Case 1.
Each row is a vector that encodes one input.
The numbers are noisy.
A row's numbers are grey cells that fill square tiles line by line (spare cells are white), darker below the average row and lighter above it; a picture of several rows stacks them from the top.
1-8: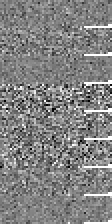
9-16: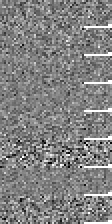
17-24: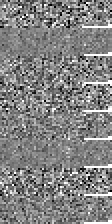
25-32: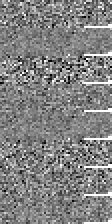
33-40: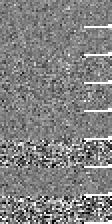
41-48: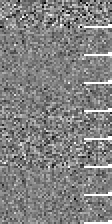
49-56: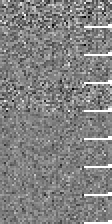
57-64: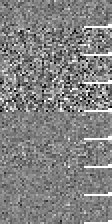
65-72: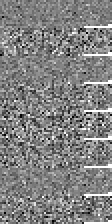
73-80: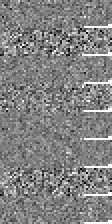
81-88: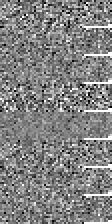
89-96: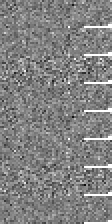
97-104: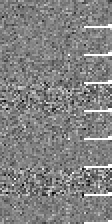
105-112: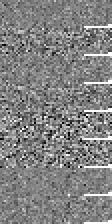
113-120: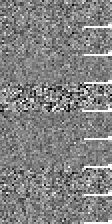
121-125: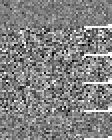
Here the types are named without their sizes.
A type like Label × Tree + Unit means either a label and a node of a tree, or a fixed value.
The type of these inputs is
(Circle + Unit) × Tree + Line.
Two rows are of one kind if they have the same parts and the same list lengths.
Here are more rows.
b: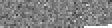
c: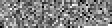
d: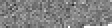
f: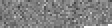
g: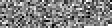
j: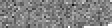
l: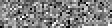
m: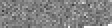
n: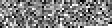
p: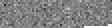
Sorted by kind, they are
b, f, g, p
c, l, n
d, j, m

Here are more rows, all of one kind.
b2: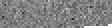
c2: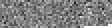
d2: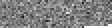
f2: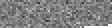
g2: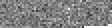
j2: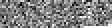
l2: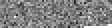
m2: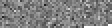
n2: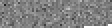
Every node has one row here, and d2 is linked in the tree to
b2 and f2.
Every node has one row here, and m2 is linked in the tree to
n2.
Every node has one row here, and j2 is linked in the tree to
c2.
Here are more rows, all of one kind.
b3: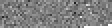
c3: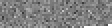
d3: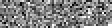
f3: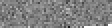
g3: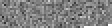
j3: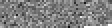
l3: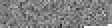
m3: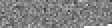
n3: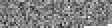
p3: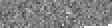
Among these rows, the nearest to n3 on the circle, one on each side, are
f3 and j3.
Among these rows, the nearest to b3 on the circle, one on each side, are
c3 and g3.
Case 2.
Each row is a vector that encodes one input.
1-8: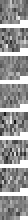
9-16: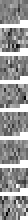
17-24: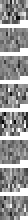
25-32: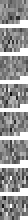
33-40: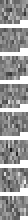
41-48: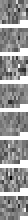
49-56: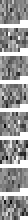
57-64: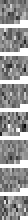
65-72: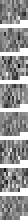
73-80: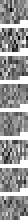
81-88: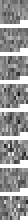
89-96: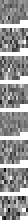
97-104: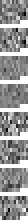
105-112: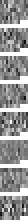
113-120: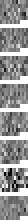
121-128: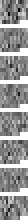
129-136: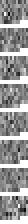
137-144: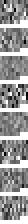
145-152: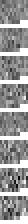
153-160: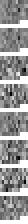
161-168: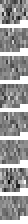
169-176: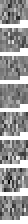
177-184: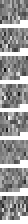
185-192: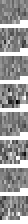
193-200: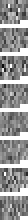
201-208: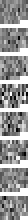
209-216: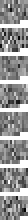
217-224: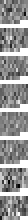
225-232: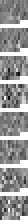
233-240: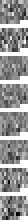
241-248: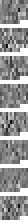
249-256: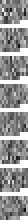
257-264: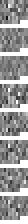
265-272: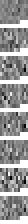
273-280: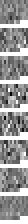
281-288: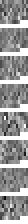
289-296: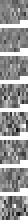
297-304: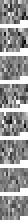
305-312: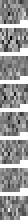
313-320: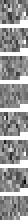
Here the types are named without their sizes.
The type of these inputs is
List(Line).
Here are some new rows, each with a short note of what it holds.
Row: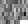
a list of three items
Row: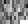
a list of three items
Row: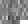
a list of three items
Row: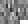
a list of one item
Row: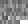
a list of two items
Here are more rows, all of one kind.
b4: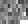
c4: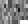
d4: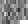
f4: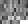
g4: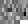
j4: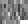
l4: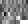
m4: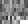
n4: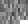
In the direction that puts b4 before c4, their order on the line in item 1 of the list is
g4, l4, f4, b4, c4, n4, j4, m4, d4.
